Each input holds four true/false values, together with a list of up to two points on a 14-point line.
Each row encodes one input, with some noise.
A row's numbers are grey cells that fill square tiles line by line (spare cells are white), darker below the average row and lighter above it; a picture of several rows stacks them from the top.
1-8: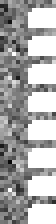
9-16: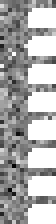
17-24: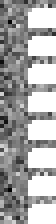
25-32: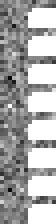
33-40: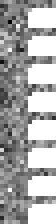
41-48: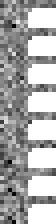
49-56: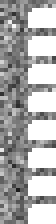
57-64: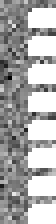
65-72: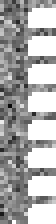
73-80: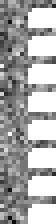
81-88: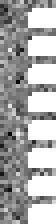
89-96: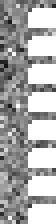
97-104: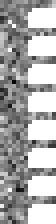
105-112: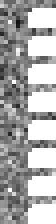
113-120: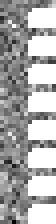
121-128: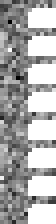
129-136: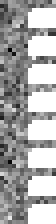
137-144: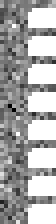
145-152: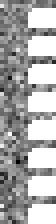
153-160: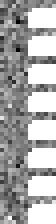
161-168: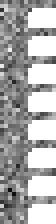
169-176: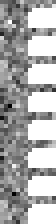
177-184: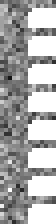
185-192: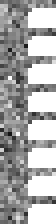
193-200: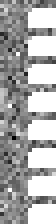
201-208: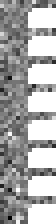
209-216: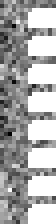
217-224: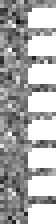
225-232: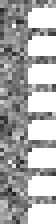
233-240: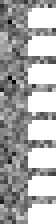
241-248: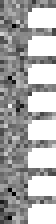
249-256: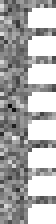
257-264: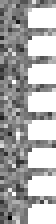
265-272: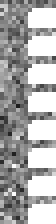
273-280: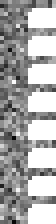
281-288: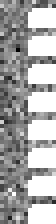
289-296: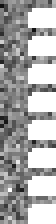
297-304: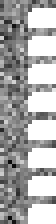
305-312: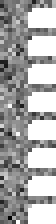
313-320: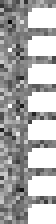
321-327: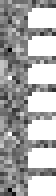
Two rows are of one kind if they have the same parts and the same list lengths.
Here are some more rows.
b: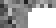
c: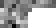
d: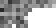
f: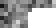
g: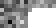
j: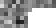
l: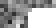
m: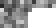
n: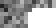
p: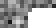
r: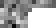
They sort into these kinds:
b, d, j, n
c, g, m, r
f, l, p

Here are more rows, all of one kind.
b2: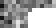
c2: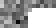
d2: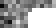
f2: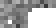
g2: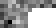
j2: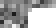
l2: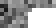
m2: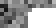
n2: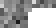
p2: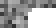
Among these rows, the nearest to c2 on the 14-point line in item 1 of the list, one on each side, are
n2 and p2.
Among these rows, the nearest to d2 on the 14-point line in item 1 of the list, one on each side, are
g2 and m2.
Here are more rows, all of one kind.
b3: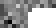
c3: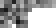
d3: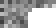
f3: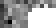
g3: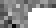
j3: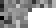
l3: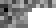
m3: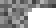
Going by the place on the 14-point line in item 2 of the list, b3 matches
g3 and j3.
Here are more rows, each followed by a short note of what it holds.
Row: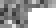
four true/false values, together with a list of one item
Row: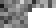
four true/false values, together with a list of two items
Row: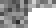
four true/false values, together with the empty list
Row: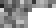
four true/false values, together with the empty list
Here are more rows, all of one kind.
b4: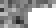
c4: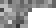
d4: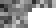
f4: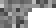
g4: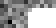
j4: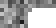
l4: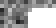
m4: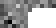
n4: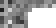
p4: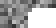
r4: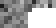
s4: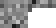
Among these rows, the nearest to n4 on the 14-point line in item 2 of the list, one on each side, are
l4 and m4.
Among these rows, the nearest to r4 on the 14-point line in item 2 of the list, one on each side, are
c4 and p4.
